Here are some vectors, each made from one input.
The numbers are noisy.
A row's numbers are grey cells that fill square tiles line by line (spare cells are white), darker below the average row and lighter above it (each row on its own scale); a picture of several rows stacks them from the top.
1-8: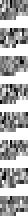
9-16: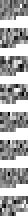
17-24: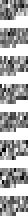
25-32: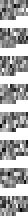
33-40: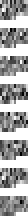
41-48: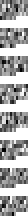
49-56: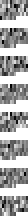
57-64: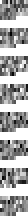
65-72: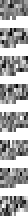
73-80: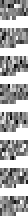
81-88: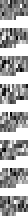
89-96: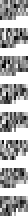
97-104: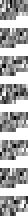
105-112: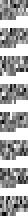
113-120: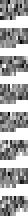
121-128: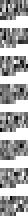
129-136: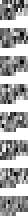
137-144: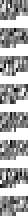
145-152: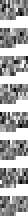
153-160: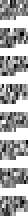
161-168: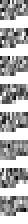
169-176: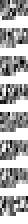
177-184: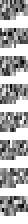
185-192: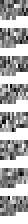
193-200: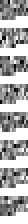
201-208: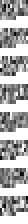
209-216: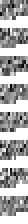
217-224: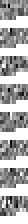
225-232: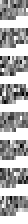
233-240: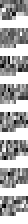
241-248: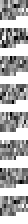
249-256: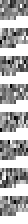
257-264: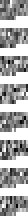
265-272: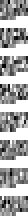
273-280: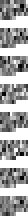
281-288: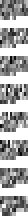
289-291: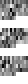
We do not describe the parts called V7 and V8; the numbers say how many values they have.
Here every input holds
either a fixed value, or two labels (each one of 11), or a true/false value, a value of V7 and a value of V8.
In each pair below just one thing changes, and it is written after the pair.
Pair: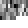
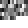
the value of V7
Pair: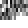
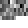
the value of V7
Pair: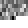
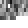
the value of V7
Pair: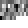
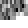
the true/false value
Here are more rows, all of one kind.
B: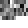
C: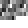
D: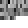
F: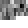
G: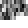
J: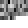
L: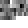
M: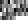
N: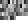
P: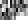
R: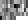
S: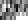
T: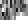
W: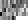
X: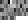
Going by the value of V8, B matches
J, M, P and X.
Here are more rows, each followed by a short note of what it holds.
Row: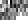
a true/false value, a value of V7 and a value of V8
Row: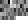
a true/false value, a value of V7 and a value of V8
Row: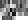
a fixed value
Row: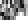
a true/false value, a value of V7 and a value of V8
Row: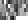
a true/false value, a value of V7 and a value of V8
